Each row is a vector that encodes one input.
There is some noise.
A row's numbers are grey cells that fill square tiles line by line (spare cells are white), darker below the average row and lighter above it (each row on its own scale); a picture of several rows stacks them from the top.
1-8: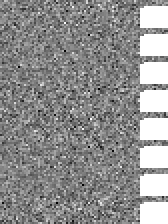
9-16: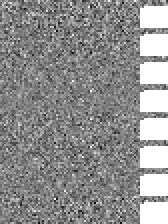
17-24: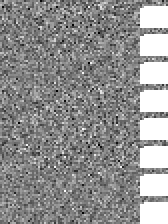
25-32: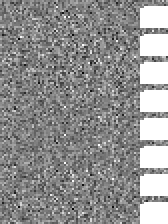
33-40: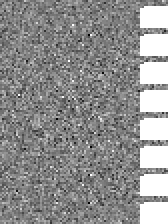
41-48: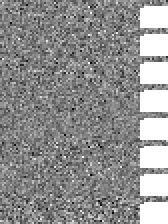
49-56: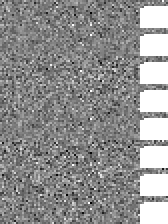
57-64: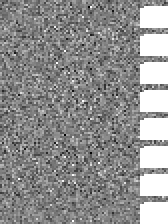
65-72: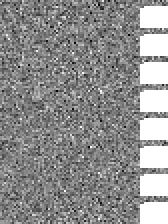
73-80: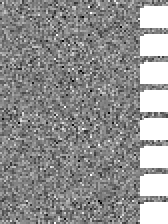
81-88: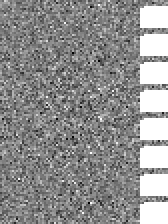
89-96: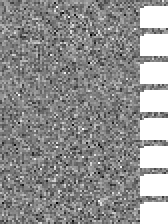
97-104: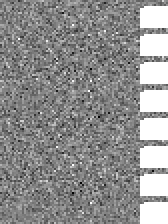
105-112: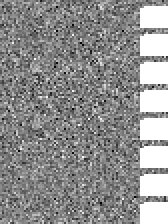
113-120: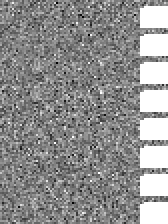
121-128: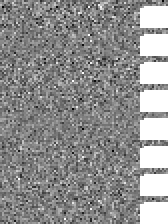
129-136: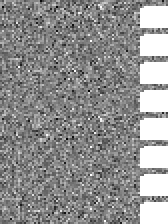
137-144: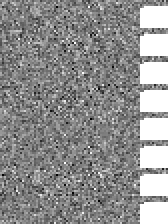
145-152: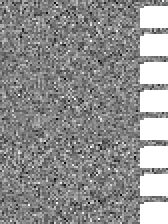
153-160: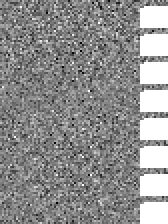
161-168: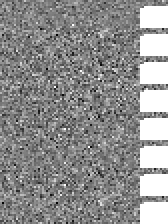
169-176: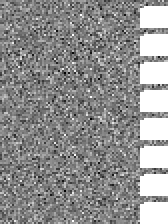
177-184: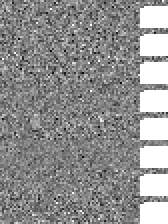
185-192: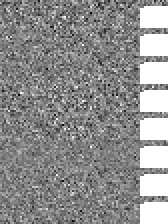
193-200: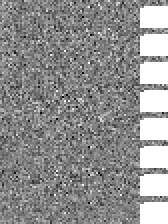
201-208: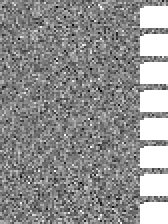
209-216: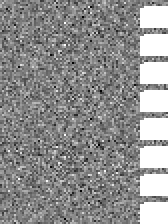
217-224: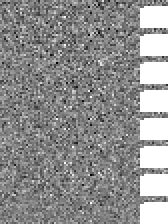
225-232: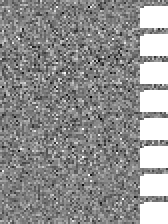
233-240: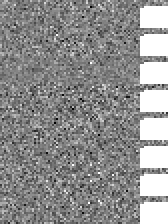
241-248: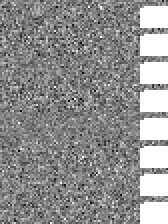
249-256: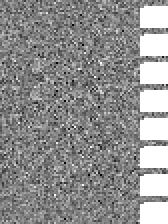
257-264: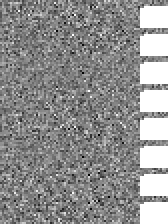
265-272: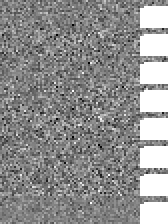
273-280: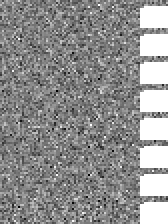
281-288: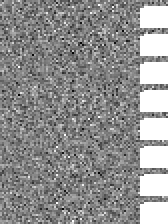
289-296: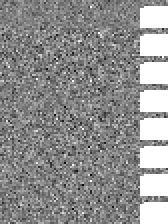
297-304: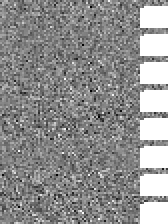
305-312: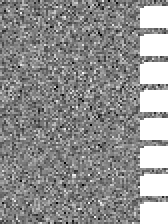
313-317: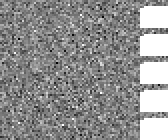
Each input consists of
a point on a 4-point line and a true/false value, together with either a point on a 14-point circle, or a fixed value.
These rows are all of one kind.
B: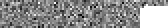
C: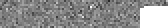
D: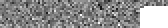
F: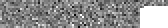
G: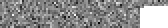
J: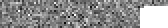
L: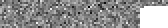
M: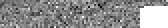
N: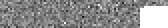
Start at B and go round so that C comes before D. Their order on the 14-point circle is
B, M, J, G, C, D, F, N, L.
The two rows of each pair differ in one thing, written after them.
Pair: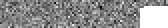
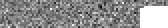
the place on the 4-point line
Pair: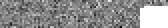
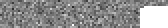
the true/false value
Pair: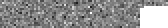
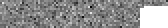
the place on the 4-point line
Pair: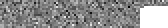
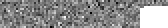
the place on the 14-point circle
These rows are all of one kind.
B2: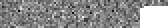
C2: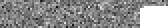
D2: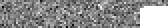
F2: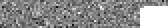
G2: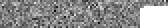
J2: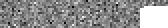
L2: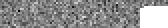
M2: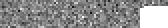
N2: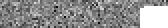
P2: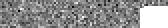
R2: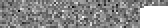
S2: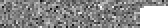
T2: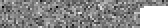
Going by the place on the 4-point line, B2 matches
C2, D2, S2 and T2.
